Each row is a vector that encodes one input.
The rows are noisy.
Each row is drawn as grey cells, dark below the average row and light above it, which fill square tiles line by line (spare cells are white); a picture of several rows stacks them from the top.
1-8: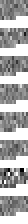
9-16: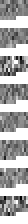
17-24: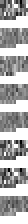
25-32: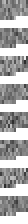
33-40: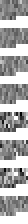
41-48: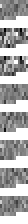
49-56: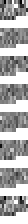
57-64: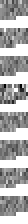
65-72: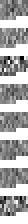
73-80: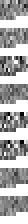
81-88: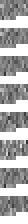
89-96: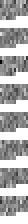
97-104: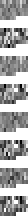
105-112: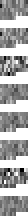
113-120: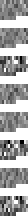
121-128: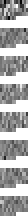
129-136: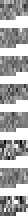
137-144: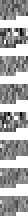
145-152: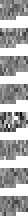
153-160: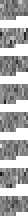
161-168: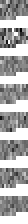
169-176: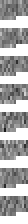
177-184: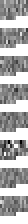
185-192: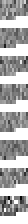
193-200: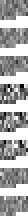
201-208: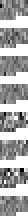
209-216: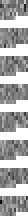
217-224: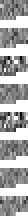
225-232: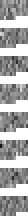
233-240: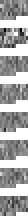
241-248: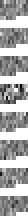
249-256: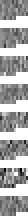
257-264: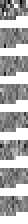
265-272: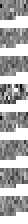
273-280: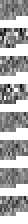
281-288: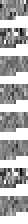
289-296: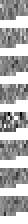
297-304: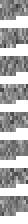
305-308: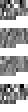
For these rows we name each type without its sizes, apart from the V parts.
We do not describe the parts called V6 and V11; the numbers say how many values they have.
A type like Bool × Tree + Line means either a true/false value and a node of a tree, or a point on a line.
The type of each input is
(Bool × Circle × V11 + Tree) × Circle + V6.
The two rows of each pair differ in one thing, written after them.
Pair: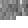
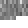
the place on one of the two circles
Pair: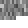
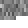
the value of V11
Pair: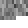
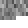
the place on one of the two circles
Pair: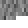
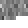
the place on one of the two circles
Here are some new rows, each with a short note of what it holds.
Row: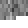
a point on each of two circles, a true/false value and a value of V11
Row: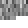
a point on a circle and a node of a tree
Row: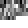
a value of V6
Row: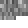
a point on each of two circles, a true/false value and a value of V11
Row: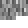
a point on a circle and a node of a tree
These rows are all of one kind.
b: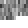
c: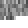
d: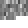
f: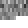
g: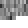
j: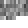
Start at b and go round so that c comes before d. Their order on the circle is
b, c, d, j, f, g.
